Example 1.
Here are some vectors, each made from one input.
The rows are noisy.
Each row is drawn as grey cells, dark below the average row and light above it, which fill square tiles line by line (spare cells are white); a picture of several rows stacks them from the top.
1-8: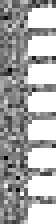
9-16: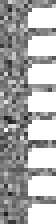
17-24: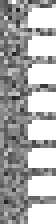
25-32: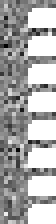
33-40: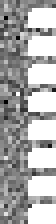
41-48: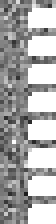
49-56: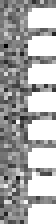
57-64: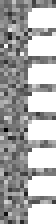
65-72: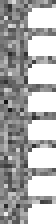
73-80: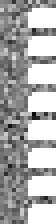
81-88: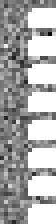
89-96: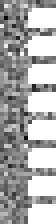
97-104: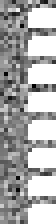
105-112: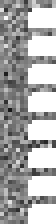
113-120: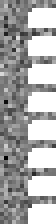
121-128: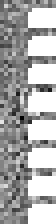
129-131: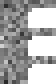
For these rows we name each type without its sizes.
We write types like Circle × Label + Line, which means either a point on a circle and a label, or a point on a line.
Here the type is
Bool × Bool × Bool + Circle + Label.
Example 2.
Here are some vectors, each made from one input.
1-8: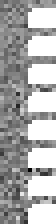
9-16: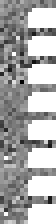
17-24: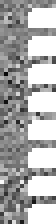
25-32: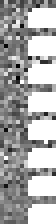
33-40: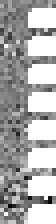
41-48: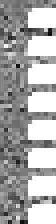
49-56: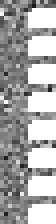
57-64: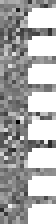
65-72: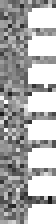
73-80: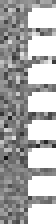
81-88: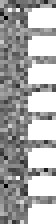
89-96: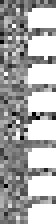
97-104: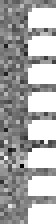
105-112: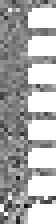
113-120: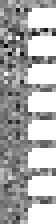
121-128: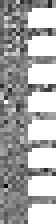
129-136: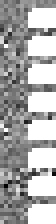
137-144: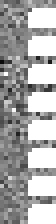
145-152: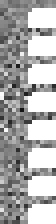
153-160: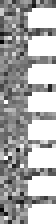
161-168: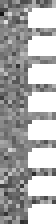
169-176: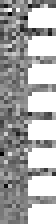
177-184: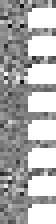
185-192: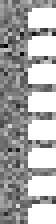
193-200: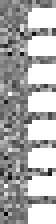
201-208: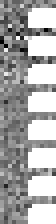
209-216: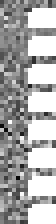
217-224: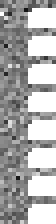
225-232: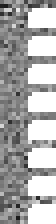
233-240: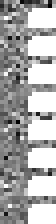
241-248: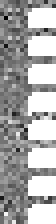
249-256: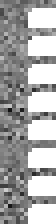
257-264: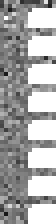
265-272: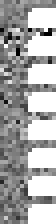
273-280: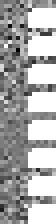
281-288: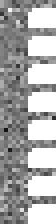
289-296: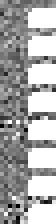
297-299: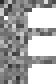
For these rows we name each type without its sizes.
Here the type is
Bool × Bool × Bool × Label + Line × Line + Unit.
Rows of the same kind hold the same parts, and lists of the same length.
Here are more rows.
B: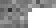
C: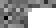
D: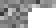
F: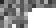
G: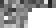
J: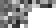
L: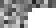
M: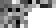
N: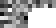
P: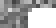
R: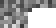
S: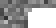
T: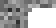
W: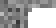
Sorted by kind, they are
B, C, D, J, M, P, S, T, W
F, G, L, R
N

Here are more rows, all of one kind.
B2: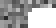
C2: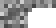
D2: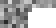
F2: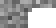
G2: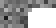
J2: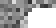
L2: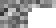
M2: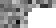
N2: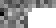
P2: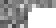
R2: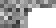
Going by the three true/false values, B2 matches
C2 and D2.
